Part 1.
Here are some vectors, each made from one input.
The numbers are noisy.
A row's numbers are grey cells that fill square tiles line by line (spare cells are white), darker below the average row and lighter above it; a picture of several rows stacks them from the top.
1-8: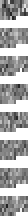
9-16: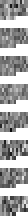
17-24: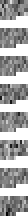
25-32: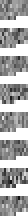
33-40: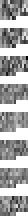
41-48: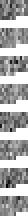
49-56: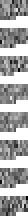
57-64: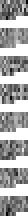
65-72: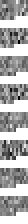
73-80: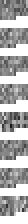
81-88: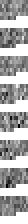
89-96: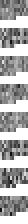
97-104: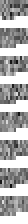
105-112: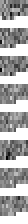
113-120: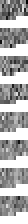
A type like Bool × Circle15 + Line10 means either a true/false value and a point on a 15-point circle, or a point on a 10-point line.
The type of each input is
Bool × Line12 + Line11.
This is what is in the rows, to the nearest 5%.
About 40% of them hold a point on an 11-point line. The rest hold a point on a 12-point line and a true/false value.
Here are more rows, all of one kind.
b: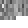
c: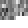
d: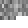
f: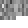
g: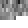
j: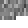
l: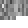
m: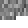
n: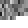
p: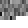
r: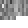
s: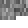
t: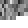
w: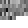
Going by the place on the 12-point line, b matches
c, f, l and r.
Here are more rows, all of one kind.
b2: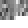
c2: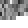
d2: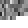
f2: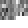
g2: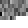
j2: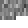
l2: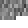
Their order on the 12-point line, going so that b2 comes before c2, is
b2, f2, j2, l2, g2, d2, c2.
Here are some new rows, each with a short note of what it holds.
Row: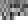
a point on an 11-point line
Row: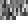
a point on an 11-point line
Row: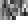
a point on an 11-point line
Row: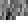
a point on an 11-point line
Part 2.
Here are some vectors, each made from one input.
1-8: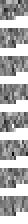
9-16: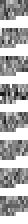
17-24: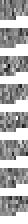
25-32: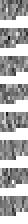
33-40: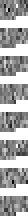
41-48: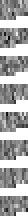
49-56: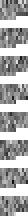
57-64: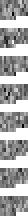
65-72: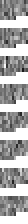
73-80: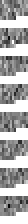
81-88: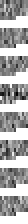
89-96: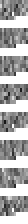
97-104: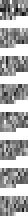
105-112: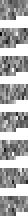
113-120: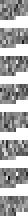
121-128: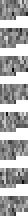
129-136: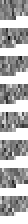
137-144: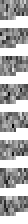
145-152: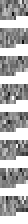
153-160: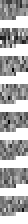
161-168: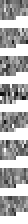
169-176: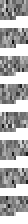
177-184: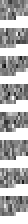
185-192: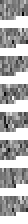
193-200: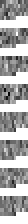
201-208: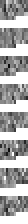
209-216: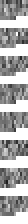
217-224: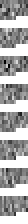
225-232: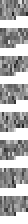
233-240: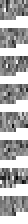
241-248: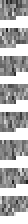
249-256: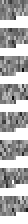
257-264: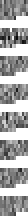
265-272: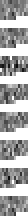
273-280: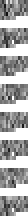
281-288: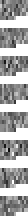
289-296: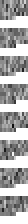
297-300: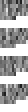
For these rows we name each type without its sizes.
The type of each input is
List(Line).
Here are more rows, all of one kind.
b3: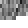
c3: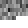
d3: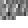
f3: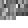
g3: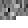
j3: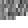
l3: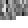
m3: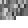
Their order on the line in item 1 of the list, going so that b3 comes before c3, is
m3, f3, l3, d3, j3, b3, c3, g3.
